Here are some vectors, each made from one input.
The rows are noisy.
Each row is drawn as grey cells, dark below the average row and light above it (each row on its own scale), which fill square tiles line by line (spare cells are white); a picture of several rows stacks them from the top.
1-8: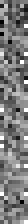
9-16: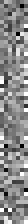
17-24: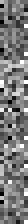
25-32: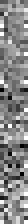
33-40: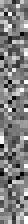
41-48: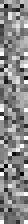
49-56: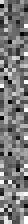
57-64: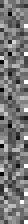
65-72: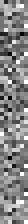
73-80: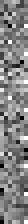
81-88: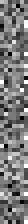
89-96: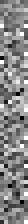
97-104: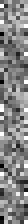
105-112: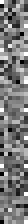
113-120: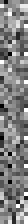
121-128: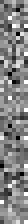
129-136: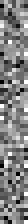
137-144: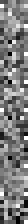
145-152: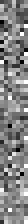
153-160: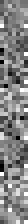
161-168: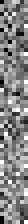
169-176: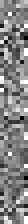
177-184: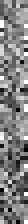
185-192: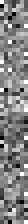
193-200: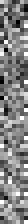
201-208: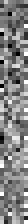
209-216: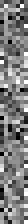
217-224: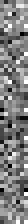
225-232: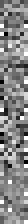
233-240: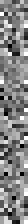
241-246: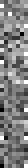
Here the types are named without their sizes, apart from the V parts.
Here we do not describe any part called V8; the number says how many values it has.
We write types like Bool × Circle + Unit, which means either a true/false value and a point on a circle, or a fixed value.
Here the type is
List(Bool × V8).
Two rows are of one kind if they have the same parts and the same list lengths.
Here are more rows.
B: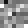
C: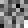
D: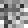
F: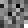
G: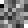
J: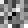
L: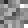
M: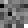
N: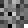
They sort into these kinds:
B, G, J, L
C, F
D, M, N

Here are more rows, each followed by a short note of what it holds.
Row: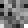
a list of one item
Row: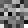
a list of one item
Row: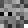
a list of one item
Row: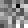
the empty list
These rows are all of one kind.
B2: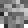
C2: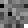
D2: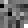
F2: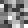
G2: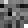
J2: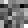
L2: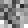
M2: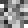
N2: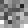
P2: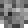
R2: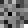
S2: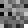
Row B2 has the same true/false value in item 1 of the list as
C2, M2 and S2.
